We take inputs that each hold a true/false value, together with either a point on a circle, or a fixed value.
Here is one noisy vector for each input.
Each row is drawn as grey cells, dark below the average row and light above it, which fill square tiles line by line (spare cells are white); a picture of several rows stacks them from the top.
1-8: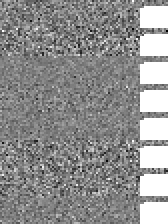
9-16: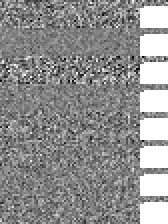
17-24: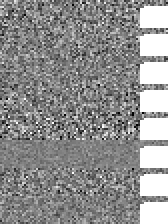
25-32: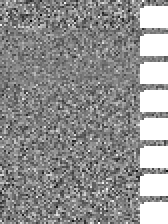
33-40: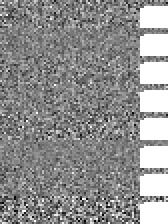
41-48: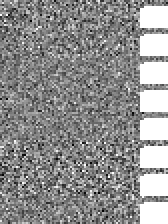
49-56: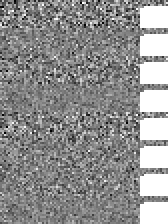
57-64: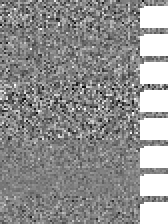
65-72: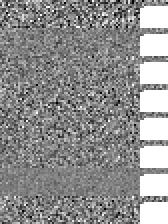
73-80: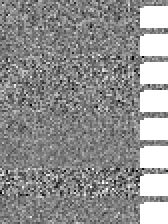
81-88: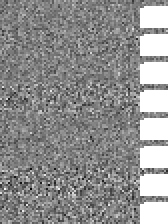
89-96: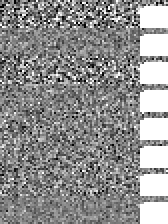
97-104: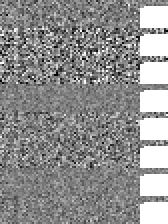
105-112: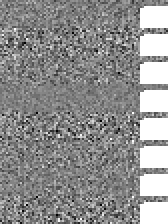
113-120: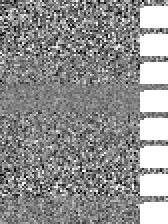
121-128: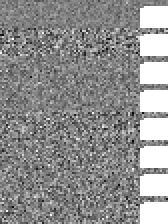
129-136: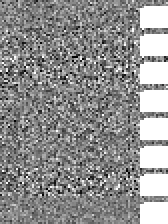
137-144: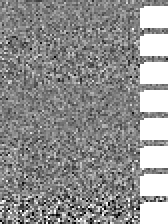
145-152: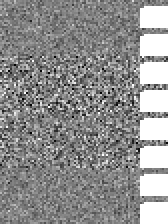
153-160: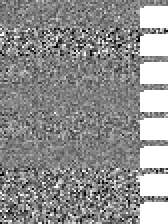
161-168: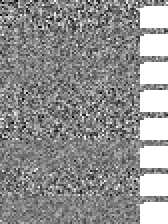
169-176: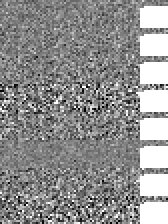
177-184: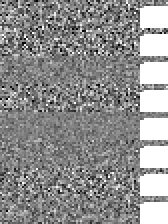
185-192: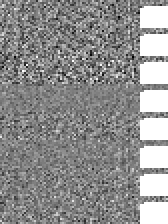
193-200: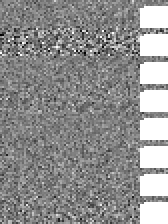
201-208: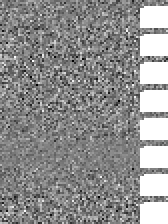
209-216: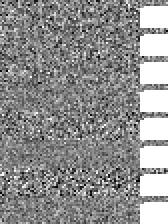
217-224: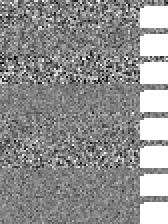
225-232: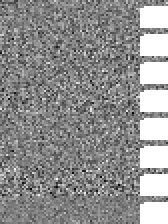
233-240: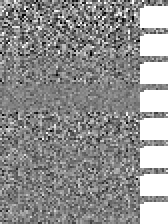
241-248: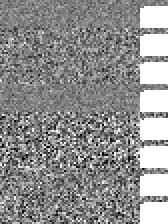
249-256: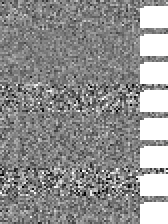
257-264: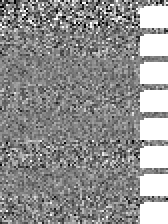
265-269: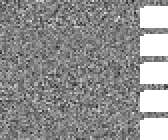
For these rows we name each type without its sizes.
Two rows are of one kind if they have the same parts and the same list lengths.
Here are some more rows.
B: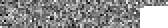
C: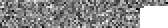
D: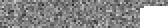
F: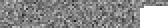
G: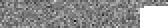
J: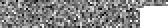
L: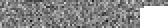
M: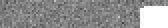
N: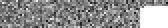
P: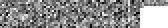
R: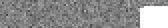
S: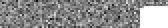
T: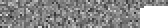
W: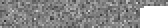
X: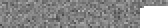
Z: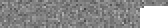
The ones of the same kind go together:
B, W
C, D, F, G, J, L, M, N, P, R, S, T, X, Z

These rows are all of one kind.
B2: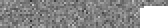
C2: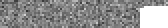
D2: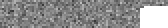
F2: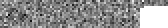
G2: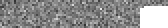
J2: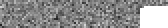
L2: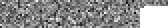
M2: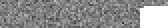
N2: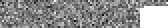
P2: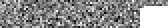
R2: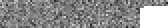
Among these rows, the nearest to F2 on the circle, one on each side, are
G2 and J2.
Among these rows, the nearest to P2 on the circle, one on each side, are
M2 and N2.
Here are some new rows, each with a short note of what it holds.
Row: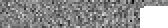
a point on a circle and a true/false value
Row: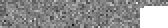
a true/false value
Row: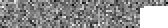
a point on a circle and a true/false value
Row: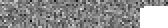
a point on a circle and a true/false value
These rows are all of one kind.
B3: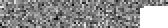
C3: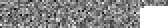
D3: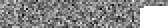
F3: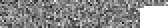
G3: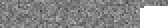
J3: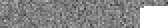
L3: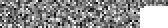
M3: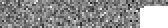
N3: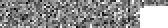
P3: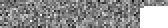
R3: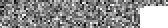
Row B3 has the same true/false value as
C3, L3 and R3.
